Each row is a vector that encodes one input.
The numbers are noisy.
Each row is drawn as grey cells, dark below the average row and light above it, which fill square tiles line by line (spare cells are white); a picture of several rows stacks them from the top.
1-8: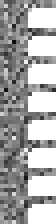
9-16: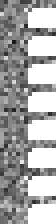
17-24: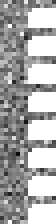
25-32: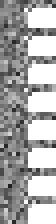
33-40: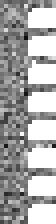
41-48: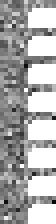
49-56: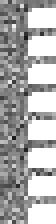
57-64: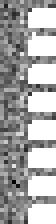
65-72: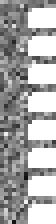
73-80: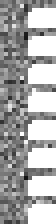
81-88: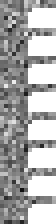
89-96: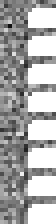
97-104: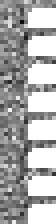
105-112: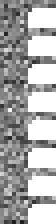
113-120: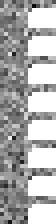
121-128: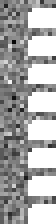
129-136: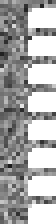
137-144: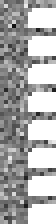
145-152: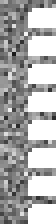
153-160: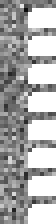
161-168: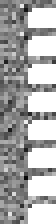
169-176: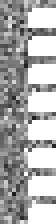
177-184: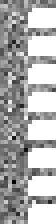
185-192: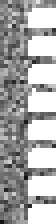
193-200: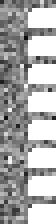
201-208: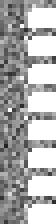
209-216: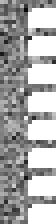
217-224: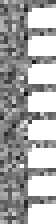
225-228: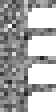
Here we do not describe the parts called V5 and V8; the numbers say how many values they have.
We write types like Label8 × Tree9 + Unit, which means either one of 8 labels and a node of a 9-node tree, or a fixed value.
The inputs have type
List3(Line6) + V5 × V8.
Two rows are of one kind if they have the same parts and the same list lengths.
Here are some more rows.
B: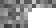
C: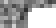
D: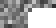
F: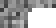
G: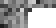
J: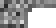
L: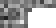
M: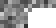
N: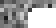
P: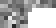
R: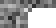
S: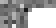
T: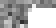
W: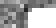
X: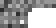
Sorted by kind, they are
B, F, M
C, S, W
D, L, N, P, R, T
G
J, X

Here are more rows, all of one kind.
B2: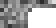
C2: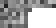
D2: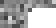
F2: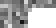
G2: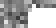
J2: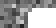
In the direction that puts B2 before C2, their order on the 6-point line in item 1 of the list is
G2, F2, D2, B2, J2, C2.
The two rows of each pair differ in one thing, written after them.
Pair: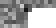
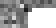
the value of V8
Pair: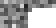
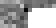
the value of V5
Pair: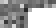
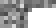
the value of V8
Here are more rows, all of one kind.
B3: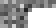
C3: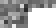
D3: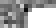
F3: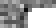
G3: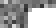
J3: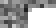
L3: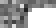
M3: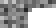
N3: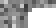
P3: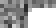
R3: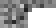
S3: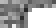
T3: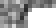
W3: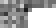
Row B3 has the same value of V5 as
C3, L3, S3 and W3.
